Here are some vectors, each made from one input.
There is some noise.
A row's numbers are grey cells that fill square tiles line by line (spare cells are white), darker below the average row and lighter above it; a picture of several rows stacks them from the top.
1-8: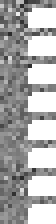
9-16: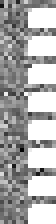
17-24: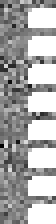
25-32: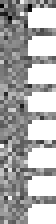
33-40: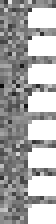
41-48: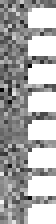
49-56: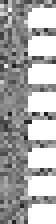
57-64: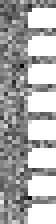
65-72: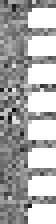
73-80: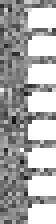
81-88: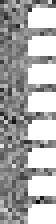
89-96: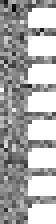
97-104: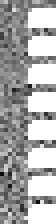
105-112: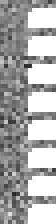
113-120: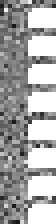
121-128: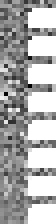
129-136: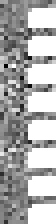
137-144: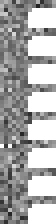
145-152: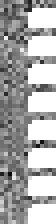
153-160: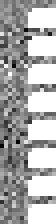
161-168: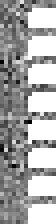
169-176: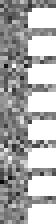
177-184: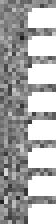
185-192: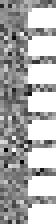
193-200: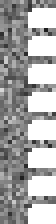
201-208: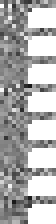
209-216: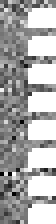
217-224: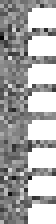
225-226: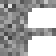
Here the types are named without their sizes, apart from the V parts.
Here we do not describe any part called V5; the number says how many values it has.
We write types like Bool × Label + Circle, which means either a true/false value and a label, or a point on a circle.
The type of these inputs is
Label + Line × Line × V5.
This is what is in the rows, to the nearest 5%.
About 50% of them hold a label. The rest hold a point on each of two lines and a value of V5.
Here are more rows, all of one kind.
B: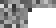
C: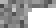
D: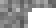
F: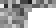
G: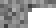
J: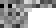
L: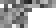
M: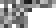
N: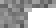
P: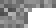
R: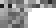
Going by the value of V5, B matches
F and G.
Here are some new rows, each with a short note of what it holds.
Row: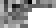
a label
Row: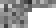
a point on each of two lines and a value of V5
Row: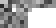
a point on each of two lines and a value of V5
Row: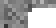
a point on each of two lines and a value of V5
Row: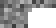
a label
